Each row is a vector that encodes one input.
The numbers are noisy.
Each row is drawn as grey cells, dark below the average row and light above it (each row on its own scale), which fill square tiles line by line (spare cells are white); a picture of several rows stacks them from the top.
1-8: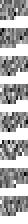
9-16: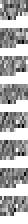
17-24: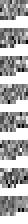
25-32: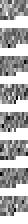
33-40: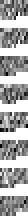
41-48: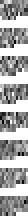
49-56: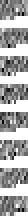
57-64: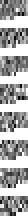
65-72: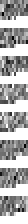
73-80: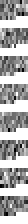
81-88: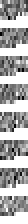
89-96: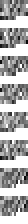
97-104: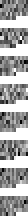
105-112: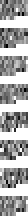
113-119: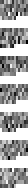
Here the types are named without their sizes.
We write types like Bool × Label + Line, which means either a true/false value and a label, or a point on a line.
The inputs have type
Bool × Bool × Bool + Circle + Tree.
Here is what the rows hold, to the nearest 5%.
About 30% of them hold a point on a circle. About 30% of them hold a node of a tree. The rest hold three true/false values.
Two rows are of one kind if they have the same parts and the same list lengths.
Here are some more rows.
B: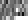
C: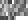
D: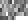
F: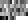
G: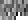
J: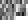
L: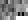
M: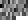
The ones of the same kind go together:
B, C, D, F, J, L
G
M

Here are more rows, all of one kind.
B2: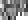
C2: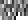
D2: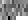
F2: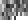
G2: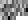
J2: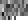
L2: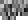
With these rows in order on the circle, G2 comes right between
D2 and L2.
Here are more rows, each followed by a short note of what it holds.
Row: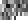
a point on a circle
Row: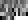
three true/false values
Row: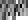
a node of a tree
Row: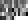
three true/false values
